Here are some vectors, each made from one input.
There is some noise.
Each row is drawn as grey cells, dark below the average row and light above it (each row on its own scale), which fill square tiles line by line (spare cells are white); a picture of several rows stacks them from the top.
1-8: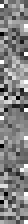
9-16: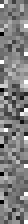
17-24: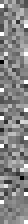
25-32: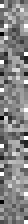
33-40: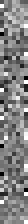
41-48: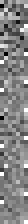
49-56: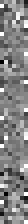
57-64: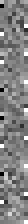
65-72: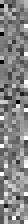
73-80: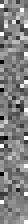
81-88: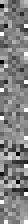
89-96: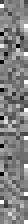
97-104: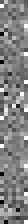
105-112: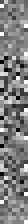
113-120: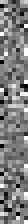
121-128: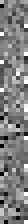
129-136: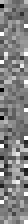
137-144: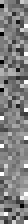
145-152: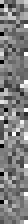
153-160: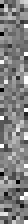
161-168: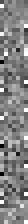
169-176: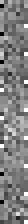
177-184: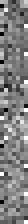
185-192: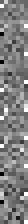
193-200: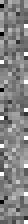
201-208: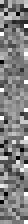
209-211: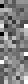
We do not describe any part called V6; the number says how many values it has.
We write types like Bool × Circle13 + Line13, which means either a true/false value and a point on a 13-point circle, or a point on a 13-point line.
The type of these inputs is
(Bool × Bool × Bool + Tree12) × V6.
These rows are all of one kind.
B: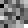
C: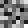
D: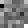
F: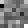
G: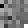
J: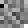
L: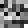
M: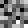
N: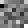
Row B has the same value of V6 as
C and M.
